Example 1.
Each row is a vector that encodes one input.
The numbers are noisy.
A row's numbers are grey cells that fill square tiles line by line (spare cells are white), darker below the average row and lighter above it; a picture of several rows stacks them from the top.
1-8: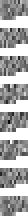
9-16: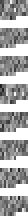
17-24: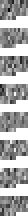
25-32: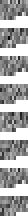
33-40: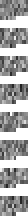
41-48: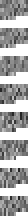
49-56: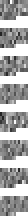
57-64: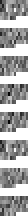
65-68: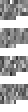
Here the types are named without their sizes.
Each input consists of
a node of a tree.
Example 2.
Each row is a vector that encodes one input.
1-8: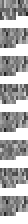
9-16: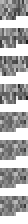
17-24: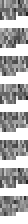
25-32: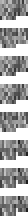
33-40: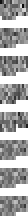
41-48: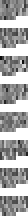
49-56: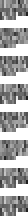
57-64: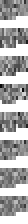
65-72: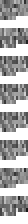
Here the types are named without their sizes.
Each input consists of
a point on a line.
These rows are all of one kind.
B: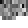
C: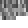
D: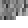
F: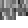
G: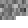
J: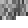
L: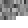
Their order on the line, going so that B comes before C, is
B, C, L, D, G, J, F.
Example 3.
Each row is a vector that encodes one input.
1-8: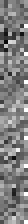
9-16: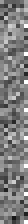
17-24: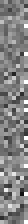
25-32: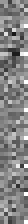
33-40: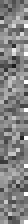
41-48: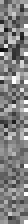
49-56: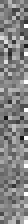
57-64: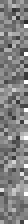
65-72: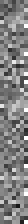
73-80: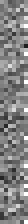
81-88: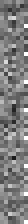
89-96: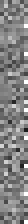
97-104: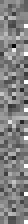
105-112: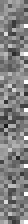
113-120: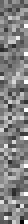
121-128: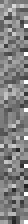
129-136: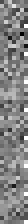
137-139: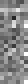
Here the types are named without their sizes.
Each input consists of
a point on a circle.
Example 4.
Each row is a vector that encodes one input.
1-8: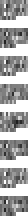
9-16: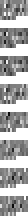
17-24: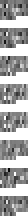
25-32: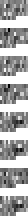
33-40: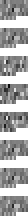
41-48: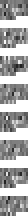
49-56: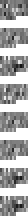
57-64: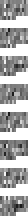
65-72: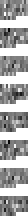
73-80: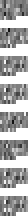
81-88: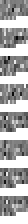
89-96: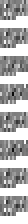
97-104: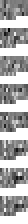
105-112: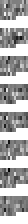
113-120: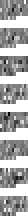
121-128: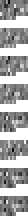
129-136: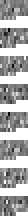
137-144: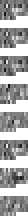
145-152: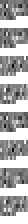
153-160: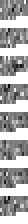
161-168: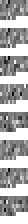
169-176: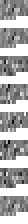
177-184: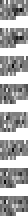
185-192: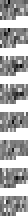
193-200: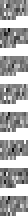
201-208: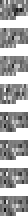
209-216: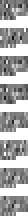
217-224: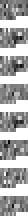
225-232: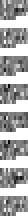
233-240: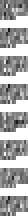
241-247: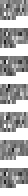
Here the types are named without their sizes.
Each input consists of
a point on a line.
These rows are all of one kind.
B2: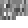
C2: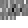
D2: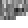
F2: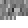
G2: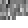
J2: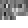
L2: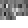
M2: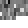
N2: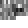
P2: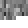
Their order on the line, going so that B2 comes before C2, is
M2, G2, B2, D2, N2, C2, F2, P2, L2, J2.
